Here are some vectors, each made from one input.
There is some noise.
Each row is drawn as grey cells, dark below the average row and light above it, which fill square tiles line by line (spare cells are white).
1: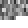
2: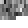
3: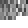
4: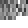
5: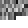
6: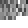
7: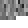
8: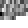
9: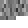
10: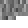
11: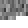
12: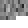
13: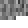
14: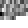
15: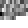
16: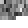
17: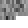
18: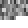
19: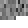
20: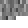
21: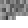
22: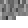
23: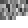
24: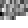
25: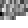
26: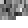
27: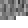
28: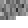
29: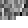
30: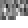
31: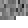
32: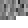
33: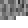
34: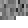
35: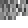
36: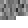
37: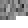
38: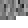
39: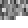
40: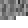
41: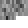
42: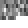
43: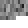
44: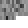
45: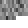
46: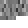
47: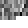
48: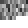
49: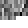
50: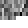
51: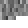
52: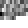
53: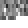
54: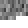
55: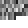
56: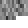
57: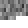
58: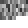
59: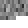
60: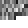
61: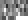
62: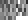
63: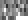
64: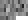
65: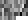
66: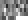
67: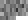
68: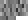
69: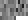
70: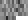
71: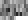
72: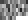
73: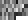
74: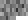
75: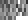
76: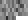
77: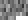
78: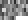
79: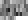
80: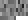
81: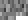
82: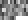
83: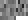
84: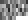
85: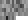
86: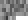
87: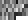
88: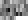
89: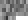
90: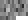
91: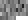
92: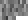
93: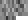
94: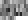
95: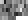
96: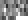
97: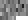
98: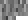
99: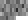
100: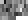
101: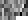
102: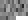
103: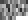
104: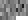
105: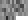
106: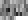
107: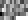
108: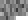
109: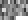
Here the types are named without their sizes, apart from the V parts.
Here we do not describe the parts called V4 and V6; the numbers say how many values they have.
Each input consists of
either a point on a line, or a true/false value and a value of V6, or a value of V4.
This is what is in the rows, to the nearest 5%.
About 30% of them hold a point on a line. About 50% of them hold a true/false value and a value of V6. The rest hold a value of V4.
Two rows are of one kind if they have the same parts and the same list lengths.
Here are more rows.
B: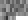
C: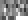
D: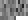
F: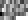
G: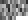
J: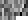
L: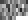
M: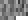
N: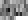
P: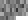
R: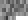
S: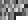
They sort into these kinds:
B, D, M, P, R
C, F, G, L
J, N, S

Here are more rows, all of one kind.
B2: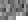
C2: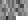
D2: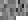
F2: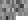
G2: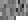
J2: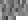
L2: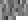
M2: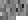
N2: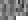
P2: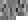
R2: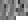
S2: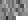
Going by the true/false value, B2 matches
F2 and M2.
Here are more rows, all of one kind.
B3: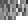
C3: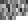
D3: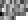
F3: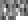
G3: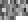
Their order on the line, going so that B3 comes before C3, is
B3, C3, F3, G3, D3.
